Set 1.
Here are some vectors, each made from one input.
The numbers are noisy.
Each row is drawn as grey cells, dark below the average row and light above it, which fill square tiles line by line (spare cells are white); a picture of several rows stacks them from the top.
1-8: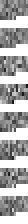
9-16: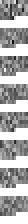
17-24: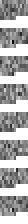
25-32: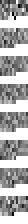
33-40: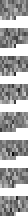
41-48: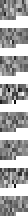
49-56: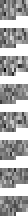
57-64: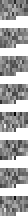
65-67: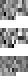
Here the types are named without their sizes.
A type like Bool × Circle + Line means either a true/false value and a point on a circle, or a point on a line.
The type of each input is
Line × Line + Tree + Unit.
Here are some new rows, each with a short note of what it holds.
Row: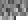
a node of a tree
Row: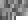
a point on each of two lines
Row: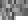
a node of a tree
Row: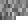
a point on each of two lines
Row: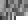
a point on each of two lines
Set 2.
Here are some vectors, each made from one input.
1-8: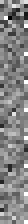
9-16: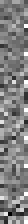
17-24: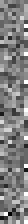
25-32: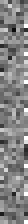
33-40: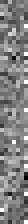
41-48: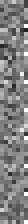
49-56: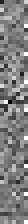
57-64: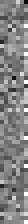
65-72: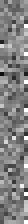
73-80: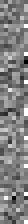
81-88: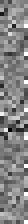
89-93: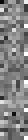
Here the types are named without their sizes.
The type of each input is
List(Line).
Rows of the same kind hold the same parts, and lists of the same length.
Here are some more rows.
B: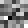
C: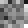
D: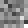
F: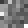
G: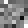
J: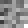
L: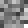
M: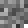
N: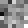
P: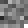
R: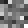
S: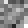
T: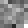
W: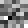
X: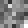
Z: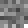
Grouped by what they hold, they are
B, W
C, D, F, L, M, P, R, Z
G, J, N, S, T, X

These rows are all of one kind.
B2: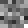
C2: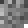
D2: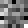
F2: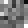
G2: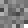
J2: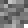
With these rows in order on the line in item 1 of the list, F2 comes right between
C2 and D2.
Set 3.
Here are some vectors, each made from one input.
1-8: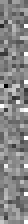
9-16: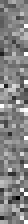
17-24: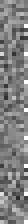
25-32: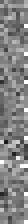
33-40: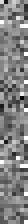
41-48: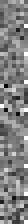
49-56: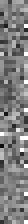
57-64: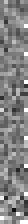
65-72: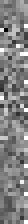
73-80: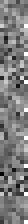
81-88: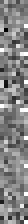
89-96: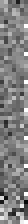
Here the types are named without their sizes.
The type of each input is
Bool × (Tree + Unit).
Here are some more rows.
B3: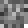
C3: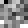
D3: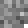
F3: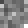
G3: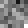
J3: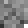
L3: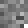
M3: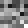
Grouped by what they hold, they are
B3, D3, F3, G3, J3, L3, M3
C3

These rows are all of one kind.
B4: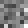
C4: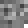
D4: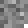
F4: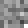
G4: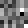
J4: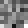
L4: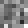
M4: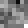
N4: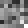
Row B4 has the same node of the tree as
G4 and L4.
